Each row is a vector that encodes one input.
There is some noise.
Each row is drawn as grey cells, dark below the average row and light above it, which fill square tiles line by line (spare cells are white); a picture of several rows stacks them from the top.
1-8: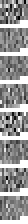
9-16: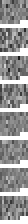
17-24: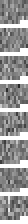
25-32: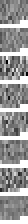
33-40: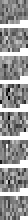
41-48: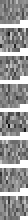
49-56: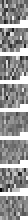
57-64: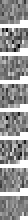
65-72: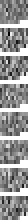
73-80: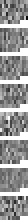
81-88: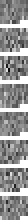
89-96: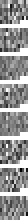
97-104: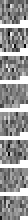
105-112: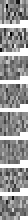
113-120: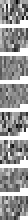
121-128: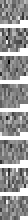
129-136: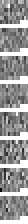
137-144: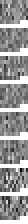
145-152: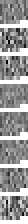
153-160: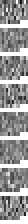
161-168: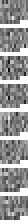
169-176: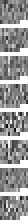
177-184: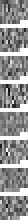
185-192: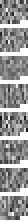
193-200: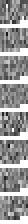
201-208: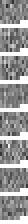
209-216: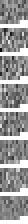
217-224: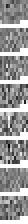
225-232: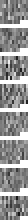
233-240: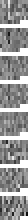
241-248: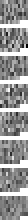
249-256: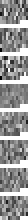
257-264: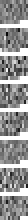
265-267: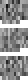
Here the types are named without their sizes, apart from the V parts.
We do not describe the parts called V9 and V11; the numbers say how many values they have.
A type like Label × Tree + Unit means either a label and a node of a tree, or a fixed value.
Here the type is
Bool × (Tree + V11) × V9 + Line.
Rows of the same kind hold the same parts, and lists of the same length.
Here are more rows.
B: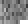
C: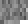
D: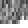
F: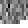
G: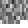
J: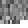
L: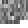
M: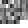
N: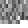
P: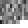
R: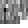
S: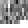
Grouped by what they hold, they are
B, D, F, G, J, N
C, P
L, M, R, S

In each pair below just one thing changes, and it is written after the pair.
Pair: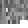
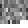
the value of V9
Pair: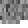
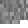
the value of V9
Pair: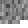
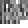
the value of V9
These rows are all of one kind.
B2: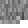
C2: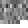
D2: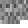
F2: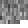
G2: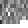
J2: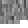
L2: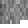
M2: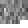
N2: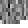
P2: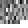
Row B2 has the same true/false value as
F2 and N2.
